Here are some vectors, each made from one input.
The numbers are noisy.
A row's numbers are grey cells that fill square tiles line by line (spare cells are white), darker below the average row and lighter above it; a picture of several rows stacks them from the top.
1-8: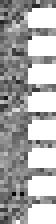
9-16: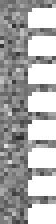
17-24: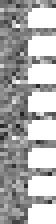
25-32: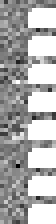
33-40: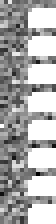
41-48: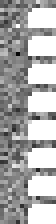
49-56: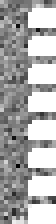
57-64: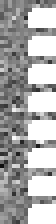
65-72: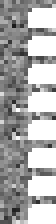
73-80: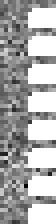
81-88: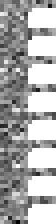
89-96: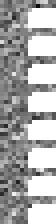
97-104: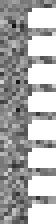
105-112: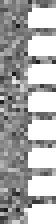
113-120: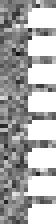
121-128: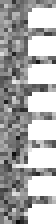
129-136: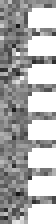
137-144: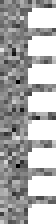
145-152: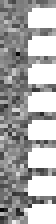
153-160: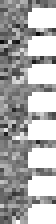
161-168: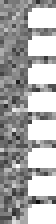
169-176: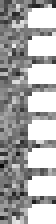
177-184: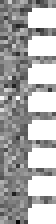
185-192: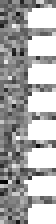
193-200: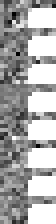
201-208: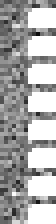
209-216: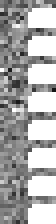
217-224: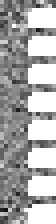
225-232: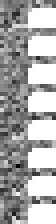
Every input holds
either a node of a 10-node tree, or a node of each of two 19-node trees.
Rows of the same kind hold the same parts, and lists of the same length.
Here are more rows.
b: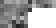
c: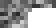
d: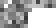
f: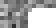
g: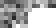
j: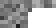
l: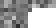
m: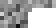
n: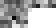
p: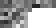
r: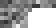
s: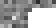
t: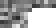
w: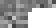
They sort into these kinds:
b, d, f, j, l, m, s, w
c, g, n, p, r, t

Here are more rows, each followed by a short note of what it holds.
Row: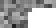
a node of each of two 19-node trees
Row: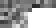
a node of a 10-node tree
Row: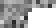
a node of each of two 19-node trees
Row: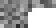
a node of each of two 19-node trees
